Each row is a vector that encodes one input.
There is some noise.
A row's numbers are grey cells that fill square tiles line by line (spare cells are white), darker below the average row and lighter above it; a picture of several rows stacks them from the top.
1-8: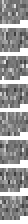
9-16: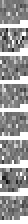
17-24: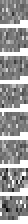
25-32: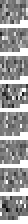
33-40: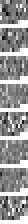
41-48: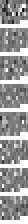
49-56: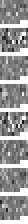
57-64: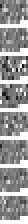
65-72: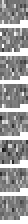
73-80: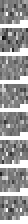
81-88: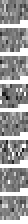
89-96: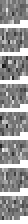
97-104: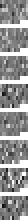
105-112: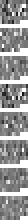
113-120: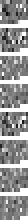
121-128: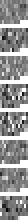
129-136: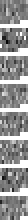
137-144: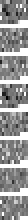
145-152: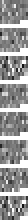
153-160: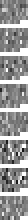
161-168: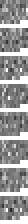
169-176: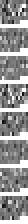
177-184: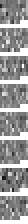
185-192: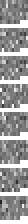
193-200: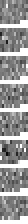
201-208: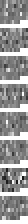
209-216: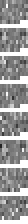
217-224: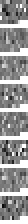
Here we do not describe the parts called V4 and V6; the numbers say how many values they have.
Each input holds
either one of 7 labels and a value of V6, or a point on a 5-point line and a true/false value, or a value of V4.
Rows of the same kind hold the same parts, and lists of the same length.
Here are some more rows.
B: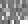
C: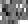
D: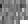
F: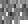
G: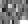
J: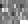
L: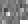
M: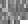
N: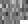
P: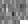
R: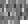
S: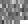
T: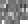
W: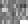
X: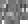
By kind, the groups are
B, F, M, N, S
C, G
D, J, L, P, R, T, W, X

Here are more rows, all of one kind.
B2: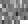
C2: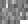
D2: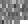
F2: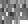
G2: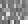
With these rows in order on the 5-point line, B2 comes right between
C2 and G2.
